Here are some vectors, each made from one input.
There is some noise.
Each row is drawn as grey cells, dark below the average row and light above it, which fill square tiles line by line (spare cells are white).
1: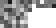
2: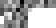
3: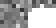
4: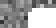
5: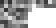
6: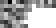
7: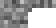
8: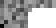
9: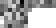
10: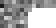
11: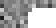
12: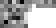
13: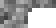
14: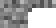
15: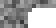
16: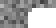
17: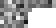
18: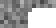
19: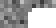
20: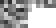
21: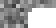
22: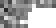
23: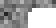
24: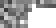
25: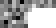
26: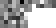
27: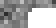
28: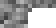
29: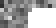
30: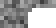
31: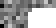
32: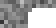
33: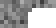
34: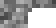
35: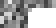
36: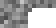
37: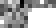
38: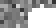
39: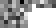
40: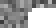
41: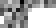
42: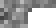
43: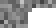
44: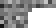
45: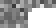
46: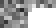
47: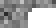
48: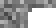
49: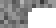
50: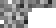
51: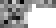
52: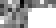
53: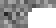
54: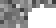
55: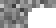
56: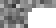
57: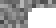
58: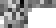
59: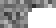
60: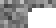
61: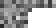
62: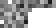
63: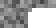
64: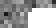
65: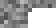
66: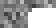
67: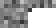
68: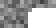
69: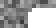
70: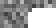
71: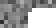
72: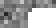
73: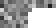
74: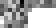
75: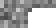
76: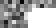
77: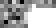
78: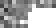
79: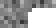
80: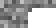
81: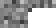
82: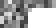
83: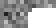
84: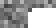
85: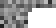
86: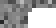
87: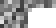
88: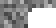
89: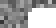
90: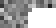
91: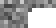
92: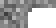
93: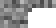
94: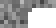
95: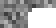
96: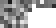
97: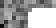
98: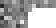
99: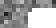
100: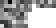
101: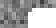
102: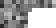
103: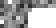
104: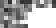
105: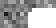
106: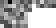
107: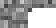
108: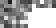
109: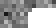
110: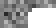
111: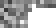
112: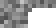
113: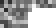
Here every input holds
a point on a 7-point line, together with either a point on a 5-point line, or a point on a 7-point line.
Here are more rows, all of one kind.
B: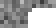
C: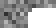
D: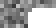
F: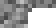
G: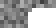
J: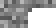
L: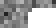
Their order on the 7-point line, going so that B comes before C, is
D, G, B, F, J, L, C.
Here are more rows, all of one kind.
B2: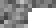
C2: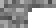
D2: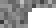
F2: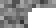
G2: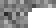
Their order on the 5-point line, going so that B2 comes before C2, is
B2, D2, G2, C2, F2.
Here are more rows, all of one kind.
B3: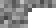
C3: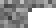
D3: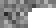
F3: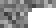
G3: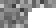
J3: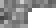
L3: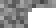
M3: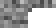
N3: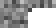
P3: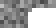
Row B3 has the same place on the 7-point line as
M3 and N3.
